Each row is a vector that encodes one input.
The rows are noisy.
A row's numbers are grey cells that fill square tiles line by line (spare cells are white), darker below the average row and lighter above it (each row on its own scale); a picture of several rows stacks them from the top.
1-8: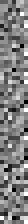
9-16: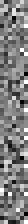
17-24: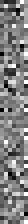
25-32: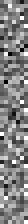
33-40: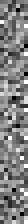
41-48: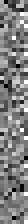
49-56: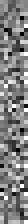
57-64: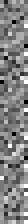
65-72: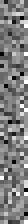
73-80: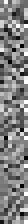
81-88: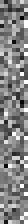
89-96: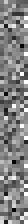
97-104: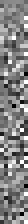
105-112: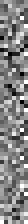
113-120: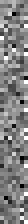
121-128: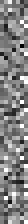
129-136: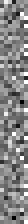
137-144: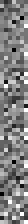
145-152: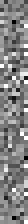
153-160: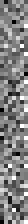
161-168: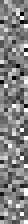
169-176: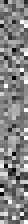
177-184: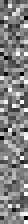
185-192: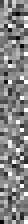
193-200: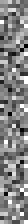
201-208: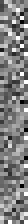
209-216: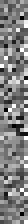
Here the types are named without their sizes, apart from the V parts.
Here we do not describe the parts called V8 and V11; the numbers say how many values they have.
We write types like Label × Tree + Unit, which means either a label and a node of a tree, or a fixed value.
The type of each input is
Bool × (Line + V8 × V11).
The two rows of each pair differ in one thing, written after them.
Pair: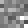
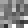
the value of V11
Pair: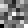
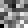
the value of V11
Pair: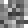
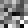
the value of V8
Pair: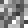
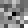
the value of V8
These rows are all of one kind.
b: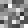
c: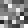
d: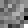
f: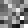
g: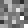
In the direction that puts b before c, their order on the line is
f, d, b, c, g.
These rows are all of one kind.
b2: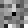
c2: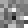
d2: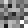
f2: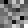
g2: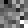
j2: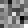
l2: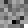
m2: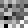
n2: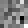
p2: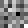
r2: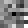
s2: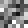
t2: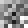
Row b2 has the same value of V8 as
f2, g2, l2 and t2.
